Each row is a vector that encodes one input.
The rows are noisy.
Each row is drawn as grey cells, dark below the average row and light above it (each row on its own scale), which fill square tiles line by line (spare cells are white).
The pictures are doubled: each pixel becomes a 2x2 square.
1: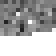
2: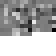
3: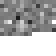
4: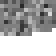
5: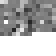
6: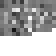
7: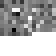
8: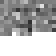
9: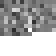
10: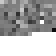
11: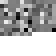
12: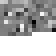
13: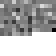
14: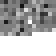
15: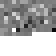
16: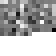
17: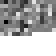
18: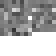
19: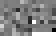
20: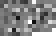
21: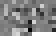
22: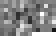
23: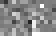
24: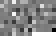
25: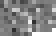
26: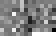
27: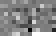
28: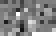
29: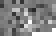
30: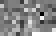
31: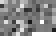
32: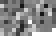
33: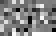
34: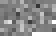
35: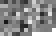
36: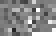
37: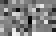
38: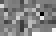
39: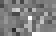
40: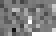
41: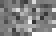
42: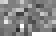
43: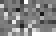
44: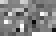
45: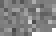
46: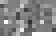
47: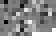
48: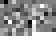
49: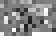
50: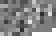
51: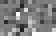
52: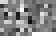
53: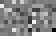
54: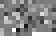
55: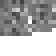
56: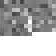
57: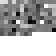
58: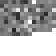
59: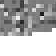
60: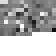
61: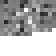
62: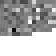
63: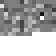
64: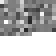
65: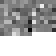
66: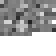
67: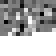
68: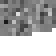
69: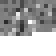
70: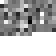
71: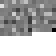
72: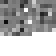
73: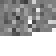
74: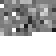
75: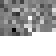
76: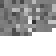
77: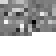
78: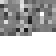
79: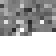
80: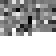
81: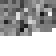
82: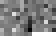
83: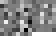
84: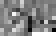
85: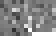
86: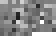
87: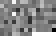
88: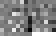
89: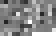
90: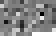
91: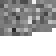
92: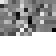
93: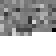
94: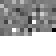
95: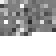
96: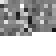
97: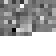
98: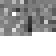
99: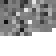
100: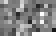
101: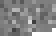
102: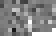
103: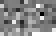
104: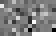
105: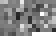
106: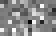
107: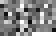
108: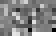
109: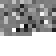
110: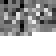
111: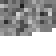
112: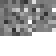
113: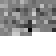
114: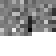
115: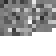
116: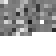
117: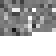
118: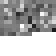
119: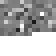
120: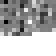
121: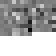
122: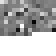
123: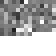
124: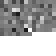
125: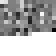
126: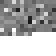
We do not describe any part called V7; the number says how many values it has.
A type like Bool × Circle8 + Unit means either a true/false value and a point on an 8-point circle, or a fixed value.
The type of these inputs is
Bool × (Line6 + V7).
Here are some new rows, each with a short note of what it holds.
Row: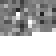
a point on a 6-point line and a true/false value
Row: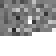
a point on a 6-point line and a true/false value
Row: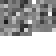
a point on a 6-point line and a true/false value
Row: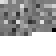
a true/false value and a value of V7
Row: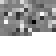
a true/false value and a value of V7
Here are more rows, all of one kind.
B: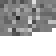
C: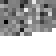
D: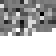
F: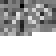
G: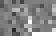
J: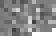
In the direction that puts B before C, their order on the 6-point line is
B, C, J, G, F, D.
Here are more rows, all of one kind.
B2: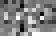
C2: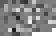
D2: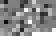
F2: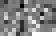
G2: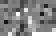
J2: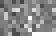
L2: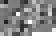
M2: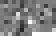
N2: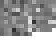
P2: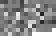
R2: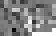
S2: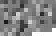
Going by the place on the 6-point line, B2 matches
F2 and J2.
